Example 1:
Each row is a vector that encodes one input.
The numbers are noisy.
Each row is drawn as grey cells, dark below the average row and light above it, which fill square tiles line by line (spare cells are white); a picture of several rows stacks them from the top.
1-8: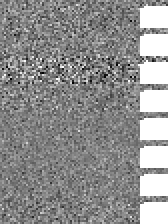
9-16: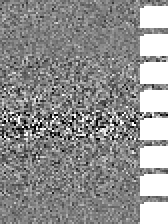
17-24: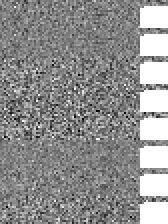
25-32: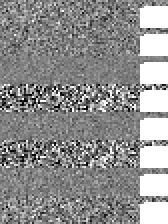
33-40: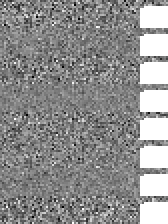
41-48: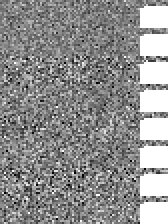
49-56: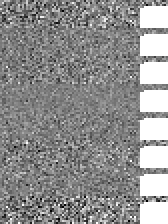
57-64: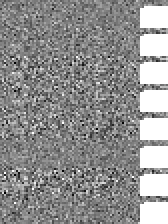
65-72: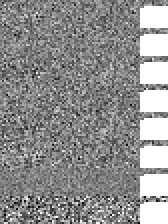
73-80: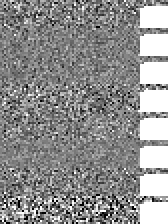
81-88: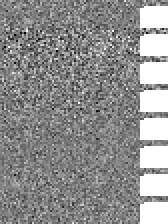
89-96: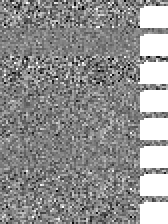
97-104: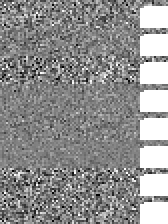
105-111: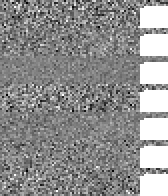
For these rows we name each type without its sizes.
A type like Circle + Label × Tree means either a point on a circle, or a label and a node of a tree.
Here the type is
List(Line) × (Tree + Unit).
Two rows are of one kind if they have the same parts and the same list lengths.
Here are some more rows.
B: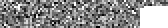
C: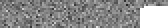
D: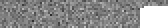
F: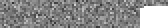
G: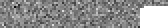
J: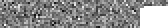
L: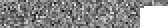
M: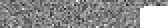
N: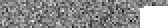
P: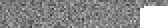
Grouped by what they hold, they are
B, J, N
C, P
D
F, G
L
M

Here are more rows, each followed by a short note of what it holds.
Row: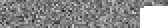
a node of a tree, together with a list of one item
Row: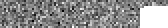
a list of one item
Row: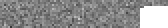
a node of a tree, together with a list of two items
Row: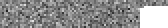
a node of a tree, together with the empty list
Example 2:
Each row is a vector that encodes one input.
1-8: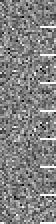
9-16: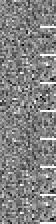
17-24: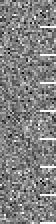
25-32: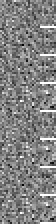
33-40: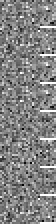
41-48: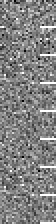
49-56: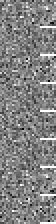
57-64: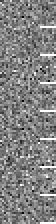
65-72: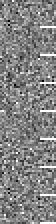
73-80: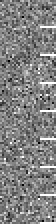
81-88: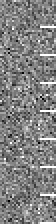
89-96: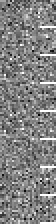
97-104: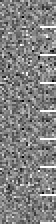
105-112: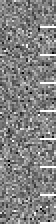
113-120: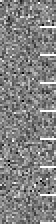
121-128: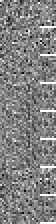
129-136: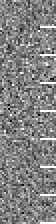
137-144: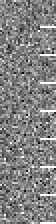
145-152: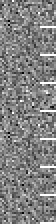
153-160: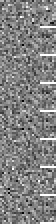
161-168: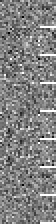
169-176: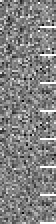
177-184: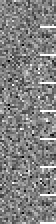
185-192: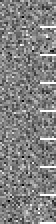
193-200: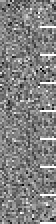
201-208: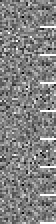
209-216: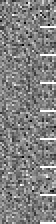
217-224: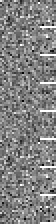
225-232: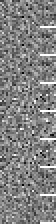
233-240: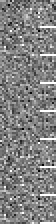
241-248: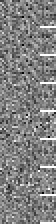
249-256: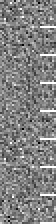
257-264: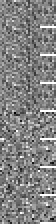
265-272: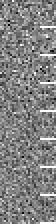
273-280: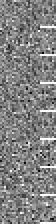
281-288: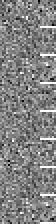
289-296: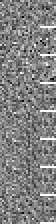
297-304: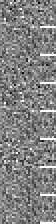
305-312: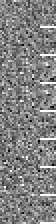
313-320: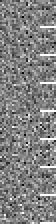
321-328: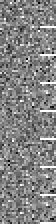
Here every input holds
either a point on a 6-point circle and a true/false value, or one of 9 labels.
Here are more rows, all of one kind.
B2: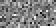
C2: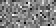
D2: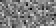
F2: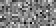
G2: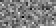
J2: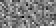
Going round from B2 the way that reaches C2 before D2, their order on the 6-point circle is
B2, G2, C2, D2, J2, F2.
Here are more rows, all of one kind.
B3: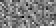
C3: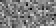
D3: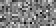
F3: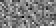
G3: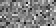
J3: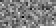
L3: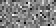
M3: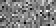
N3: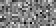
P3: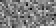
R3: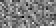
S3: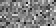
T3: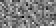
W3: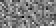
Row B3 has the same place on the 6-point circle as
F3, R3, T3 and W3.
